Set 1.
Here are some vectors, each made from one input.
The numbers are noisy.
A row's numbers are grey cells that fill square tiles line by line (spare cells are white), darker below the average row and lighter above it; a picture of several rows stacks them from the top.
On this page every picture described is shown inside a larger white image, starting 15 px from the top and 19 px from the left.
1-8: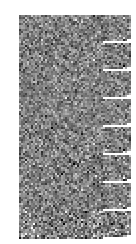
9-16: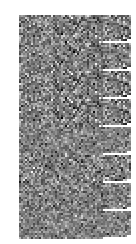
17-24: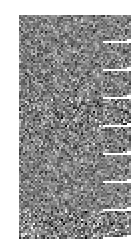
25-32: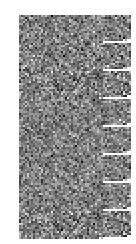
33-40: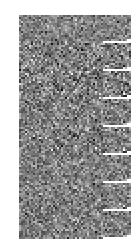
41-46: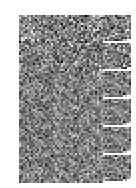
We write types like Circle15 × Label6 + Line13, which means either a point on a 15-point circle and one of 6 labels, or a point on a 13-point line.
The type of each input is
Line9.
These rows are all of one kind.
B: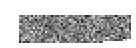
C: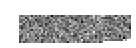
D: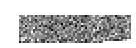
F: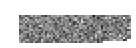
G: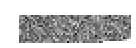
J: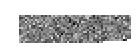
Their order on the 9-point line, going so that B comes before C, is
D, B, C, G, F, J.
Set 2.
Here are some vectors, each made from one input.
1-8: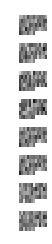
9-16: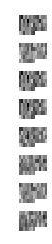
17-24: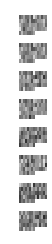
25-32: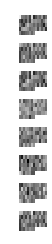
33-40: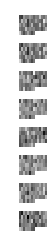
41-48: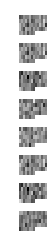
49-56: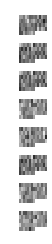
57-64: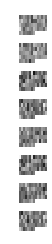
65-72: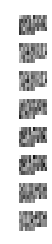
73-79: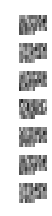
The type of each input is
Line11.
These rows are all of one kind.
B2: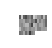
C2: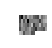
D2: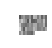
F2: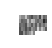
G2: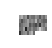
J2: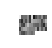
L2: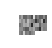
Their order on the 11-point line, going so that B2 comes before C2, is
J2, G2, F2, L2, B2, D2, C2.
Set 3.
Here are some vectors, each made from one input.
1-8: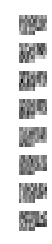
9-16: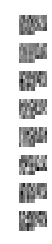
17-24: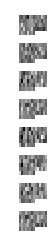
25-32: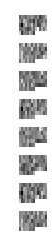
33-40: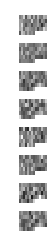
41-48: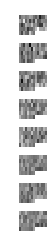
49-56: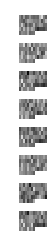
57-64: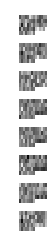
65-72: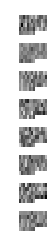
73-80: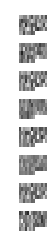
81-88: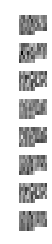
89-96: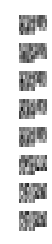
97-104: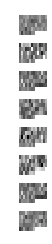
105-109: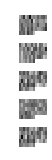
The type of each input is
Tree12.
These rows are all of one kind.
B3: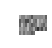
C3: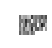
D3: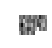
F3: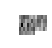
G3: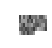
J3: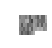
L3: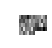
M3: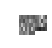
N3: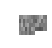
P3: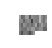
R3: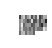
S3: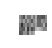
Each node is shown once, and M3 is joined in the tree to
L3 and N3.
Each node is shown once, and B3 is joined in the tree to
C3, N3 and R3.
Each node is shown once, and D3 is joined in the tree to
S3.
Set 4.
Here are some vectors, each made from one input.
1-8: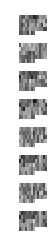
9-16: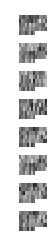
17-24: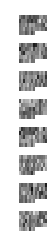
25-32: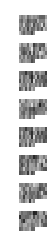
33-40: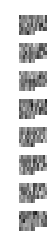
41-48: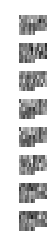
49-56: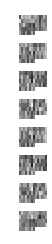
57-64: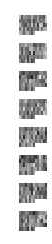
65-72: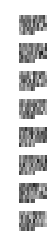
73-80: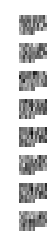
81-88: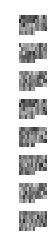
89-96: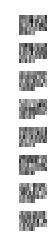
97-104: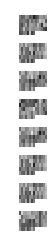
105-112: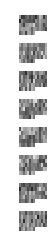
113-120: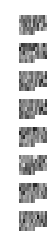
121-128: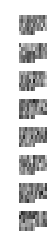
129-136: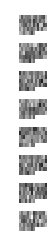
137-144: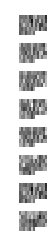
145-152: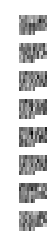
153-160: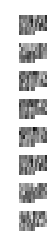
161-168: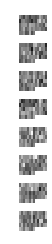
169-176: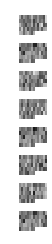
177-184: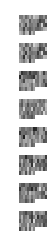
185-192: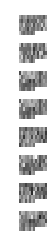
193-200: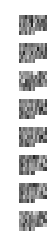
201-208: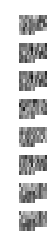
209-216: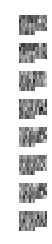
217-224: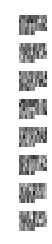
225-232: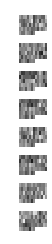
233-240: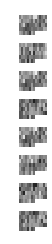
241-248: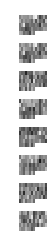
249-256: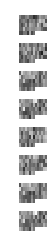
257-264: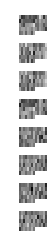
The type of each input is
Bool × Bool × Bool × Bool.
